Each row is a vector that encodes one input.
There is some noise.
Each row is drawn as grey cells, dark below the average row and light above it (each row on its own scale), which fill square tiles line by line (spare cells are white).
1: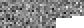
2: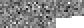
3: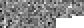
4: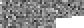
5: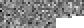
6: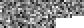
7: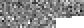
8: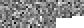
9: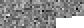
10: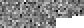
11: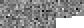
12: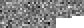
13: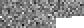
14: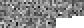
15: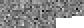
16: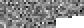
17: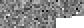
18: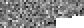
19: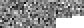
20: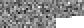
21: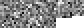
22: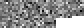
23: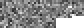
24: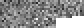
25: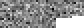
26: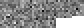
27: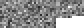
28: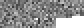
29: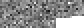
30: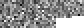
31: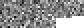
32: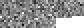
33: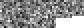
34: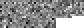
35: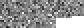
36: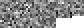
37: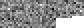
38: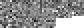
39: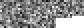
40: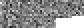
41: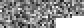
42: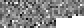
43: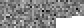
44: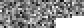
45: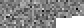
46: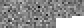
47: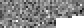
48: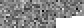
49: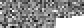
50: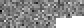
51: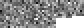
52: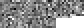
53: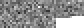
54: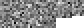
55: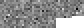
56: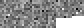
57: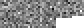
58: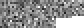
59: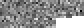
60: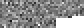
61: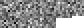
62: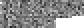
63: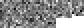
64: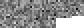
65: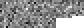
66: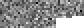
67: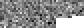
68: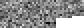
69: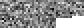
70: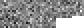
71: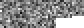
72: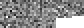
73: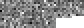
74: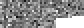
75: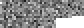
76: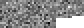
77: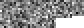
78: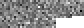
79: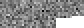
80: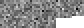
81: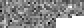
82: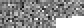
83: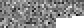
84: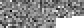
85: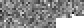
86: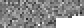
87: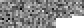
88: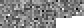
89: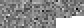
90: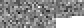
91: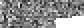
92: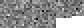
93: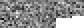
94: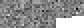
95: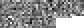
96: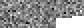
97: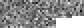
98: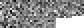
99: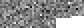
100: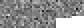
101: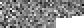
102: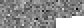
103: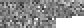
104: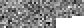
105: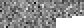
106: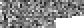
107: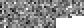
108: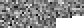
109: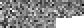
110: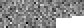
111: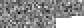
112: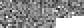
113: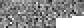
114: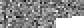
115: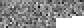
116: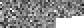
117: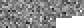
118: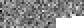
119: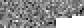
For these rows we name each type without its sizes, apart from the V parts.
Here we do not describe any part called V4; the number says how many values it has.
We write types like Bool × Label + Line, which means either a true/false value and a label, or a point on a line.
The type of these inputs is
Bool × V4 + List(Line).
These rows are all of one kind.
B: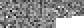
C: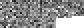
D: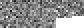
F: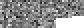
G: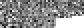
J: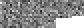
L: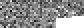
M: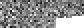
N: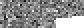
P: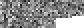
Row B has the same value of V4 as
C, D, L and M.
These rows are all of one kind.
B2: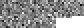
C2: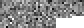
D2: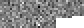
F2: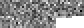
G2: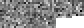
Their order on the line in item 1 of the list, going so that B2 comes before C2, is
B2, F2, G2, C2, D2.
